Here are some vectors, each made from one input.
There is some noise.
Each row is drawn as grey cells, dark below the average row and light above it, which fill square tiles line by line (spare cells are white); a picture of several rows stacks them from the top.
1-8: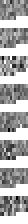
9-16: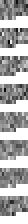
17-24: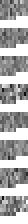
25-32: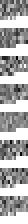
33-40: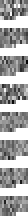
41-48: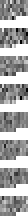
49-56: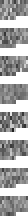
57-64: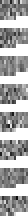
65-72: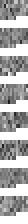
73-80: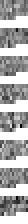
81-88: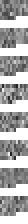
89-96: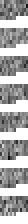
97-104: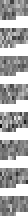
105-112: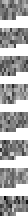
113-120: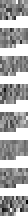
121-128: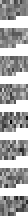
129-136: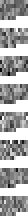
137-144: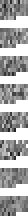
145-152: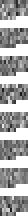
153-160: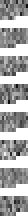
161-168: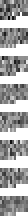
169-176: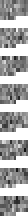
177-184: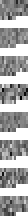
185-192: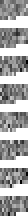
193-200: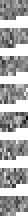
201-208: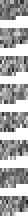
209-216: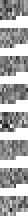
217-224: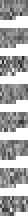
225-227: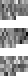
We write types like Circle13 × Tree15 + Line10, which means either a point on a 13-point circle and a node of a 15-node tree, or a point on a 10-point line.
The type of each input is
(Bool × Bool × Bool × Bool × (Line4 + Line7) × Tree7 + Label5) × Label5.
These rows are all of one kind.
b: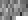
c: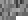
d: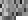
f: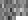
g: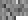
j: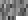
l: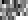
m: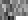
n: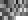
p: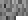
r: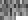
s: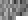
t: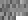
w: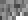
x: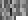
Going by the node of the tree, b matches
l, p, r and t.
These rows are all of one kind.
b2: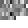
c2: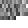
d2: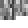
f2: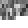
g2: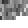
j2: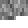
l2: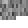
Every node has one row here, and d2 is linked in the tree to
b2 and f2.
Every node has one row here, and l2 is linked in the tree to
g2.
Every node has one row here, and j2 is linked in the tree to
c2.
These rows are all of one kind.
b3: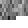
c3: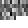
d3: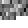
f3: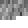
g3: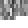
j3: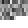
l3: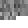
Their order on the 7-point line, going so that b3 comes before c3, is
f3, g3, b3, j3, c3, l3, d3.
